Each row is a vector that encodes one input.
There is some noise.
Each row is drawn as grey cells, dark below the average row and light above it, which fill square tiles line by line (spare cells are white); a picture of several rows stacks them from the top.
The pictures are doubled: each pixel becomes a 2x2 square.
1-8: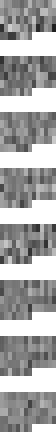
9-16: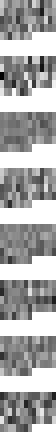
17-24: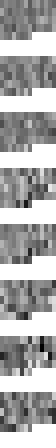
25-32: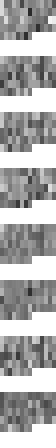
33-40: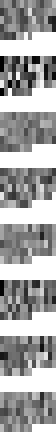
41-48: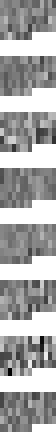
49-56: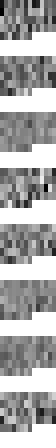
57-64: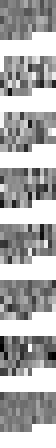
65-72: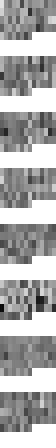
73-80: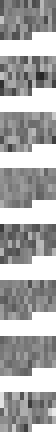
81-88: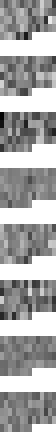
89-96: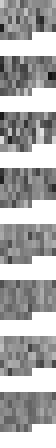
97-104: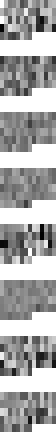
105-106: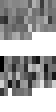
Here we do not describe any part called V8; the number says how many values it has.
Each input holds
a point on a 9-point line, together with either a point on a 10-point line, or a value of V8.
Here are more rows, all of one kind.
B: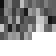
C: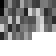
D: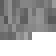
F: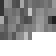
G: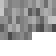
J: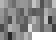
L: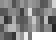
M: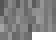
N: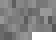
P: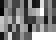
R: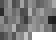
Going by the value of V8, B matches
J, N, P and R.
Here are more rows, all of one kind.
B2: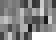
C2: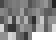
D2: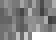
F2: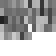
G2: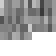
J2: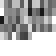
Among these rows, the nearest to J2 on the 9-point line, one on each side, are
B2 and D2.
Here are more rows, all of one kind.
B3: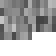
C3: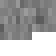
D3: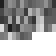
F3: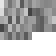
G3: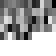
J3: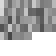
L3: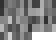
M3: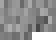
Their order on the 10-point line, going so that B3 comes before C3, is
D3, M3, L3, J3, B3, G3, C3, F3.
